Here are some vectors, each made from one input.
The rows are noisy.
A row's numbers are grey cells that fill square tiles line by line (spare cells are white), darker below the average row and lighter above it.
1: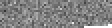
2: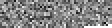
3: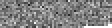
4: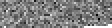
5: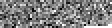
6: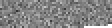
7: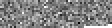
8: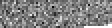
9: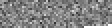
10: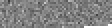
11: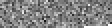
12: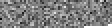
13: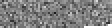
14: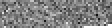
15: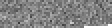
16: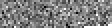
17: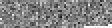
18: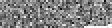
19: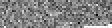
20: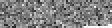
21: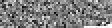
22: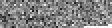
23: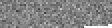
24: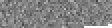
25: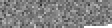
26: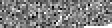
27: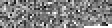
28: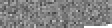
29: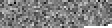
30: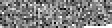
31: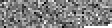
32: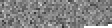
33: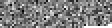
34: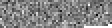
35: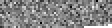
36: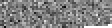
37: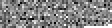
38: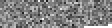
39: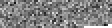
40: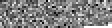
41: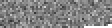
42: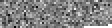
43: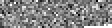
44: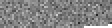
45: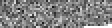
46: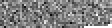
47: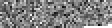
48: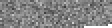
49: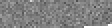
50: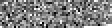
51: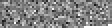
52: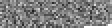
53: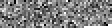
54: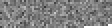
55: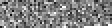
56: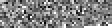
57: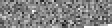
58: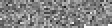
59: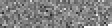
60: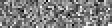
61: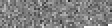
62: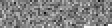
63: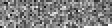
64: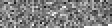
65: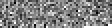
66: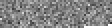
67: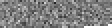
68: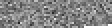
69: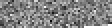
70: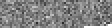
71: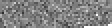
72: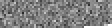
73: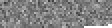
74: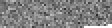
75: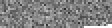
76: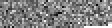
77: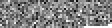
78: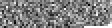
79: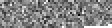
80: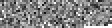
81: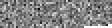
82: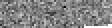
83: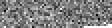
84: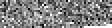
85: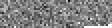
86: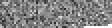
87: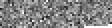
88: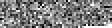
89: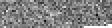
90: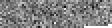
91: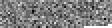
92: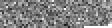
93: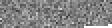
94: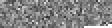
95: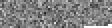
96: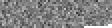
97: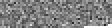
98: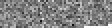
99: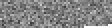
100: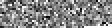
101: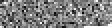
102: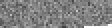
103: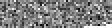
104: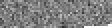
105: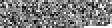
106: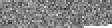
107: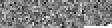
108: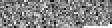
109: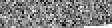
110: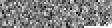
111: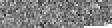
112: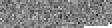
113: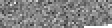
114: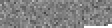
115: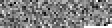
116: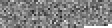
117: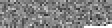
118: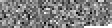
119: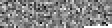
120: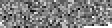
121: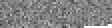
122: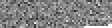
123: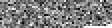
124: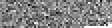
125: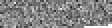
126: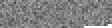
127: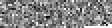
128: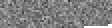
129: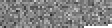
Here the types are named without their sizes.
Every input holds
either a label, or a point on each of two lines and a node of each of two trees.
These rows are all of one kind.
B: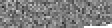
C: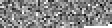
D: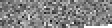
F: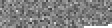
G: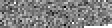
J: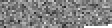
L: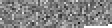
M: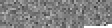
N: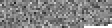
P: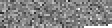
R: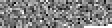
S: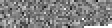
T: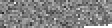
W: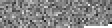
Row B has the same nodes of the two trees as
F, L, P and T.
